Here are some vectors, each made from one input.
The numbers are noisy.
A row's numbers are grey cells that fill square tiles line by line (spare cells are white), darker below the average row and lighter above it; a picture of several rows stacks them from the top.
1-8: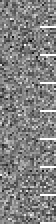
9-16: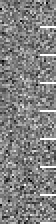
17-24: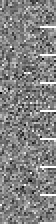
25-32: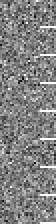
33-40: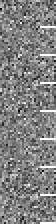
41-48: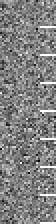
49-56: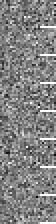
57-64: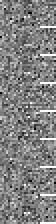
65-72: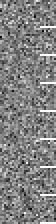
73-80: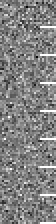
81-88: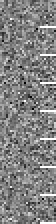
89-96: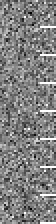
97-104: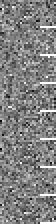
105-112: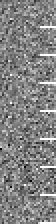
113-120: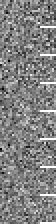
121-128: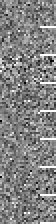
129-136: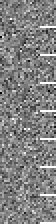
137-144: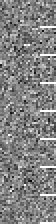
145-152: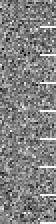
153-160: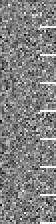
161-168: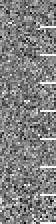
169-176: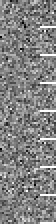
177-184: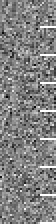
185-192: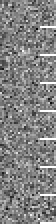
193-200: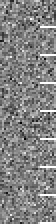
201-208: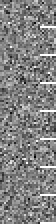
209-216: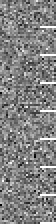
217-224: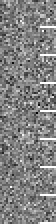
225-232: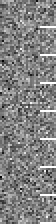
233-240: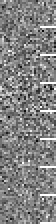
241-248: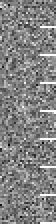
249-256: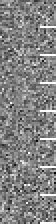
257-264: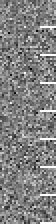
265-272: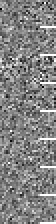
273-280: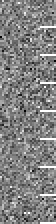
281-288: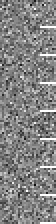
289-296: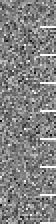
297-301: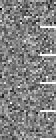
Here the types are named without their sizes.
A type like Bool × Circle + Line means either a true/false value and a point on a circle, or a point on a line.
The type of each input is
Bool × Label + Circle + Unit.
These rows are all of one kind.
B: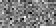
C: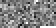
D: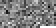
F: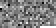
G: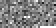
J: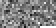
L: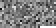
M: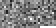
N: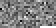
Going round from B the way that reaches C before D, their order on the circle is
B, G, L, N, F, C, J, M, D.
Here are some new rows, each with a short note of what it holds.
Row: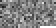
a label and a true/false value
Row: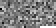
a point on a circle
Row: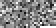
a fixed value
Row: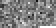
a label and a true/false value
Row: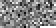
a fixed value
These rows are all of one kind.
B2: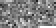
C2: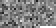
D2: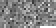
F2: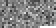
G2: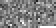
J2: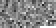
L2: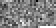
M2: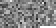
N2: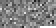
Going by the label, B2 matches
F2, G2 and L2.
